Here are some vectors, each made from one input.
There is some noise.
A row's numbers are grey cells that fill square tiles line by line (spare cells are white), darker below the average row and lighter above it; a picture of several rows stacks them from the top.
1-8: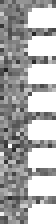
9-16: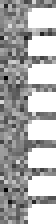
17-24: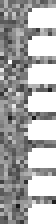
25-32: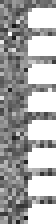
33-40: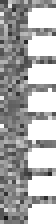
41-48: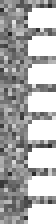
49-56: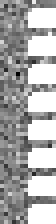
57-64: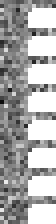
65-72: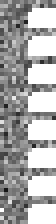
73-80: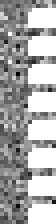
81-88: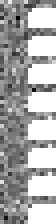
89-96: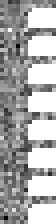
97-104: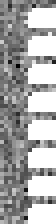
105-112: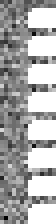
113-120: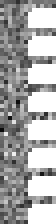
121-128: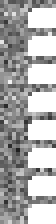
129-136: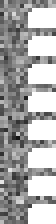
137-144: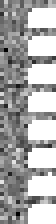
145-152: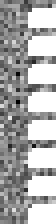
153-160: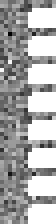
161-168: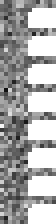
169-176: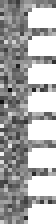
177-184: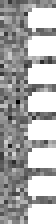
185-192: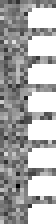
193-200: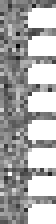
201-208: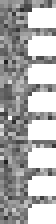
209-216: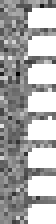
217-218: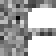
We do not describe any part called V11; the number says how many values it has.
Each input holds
either a point on a 4-point line and a true/false value, or a value of V11.
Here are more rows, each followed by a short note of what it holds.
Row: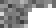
a value of V11
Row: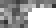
a point on a 4-point line and a true/false value
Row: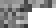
a value of V11
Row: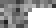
a point on a 4-point line and a true/false value
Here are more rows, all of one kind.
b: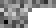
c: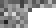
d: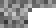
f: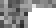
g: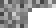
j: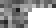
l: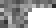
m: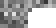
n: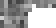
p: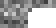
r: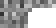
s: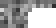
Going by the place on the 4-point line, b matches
j, l and s.
